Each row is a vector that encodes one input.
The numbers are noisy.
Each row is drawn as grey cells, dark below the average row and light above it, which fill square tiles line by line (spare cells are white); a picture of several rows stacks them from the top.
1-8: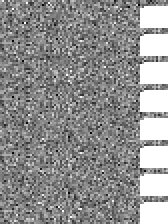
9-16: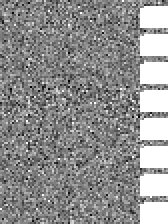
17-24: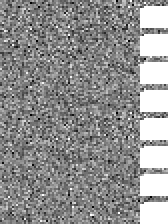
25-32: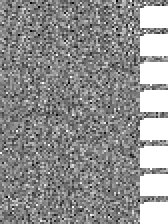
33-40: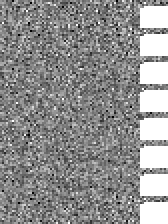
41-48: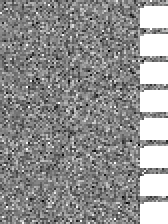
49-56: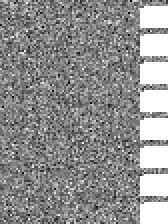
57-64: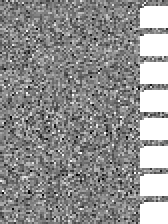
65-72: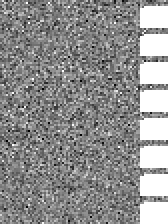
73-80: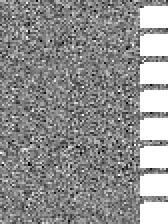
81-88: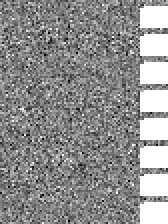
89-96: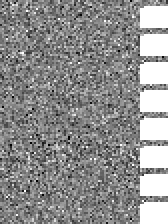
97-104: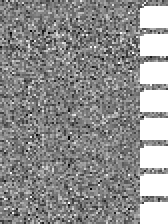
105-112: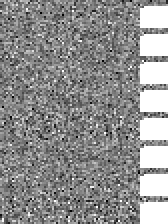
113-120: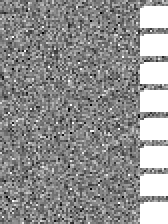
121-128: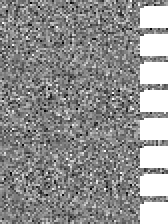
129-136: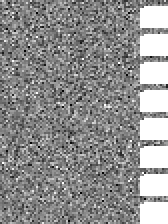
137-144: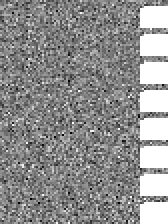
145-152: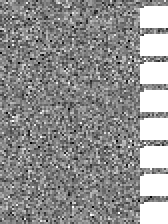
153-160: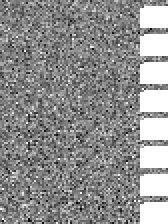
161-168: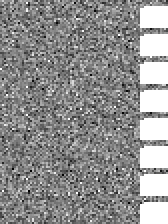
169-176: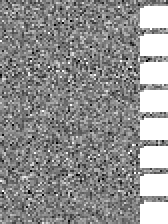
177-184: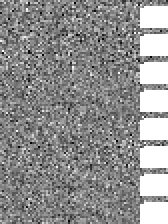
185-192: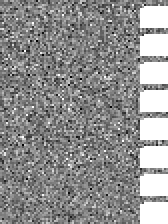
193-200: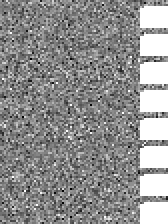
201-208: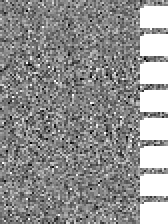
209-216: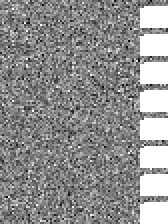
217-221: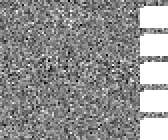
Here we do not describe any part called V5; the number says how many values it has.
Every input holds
either a point on an 8-point circle and a node of a 9-node tree, or two labels (each one of 4), or three true/false values and a value of V5.
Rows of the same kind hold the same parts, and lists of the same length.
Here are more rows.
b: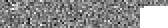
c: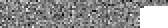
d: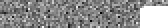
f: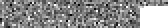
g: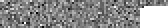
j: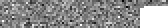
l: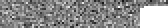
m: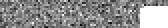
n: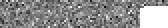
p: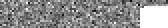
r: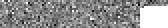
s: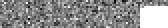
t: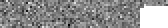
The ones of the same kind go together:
b, c, g, j, l, p, r, s
d, m, n, t
f

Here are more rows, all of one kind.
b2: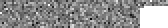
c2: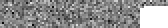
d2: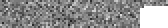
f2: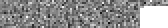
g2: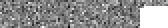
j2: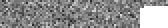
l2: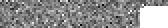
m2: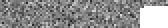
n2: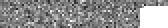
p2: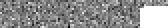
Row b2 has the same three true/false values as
c2, d2, j2 and m2.
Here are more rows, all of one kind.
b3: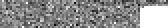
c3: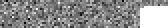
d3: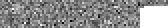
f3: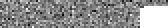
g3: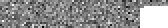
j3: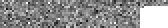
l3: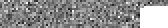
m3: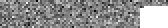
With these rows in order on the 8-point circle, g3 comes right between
b3 and d3.
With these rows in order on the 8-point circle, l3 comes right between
d3 and f3.
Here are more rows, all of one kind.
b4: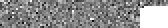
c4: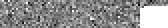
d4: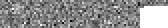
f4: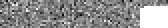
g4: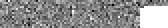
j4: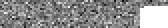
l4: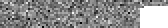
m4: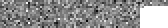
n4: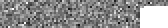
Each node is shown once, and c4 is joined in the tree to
j4 and m4.
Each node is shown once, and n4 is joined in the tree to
m4.
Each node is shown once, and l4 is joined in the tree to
b4 and j4.
